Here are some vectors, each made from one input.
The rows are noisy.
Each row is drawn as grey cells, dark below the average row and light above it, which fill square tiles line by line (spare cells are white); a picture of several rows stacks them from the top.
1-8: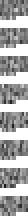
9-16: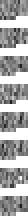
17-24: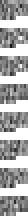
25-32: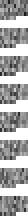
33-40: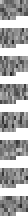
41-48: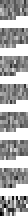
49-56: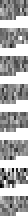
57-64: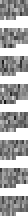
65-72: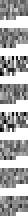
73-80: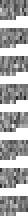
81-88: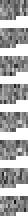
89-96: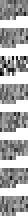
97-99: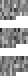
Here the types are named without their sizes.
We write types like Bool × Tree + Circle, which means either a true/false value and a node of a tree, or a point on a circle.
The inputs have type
Bool × Circle + Unit.
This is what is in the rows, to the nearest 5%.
About 95% of them hold a point on a circle and a true/false value. The rest hold a fixed value.
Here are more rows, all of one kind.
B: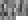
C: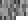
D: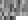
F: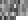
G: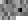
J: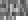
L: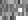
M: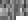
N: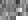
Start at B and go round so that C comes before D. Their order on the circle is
B, L, N, J, M, C, F, D, G.
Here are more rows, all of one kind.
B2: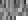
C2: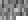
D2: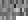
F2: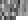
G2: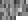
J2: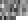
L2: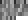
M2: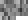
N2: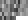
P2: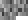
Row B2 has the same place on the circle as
G2 and L2.
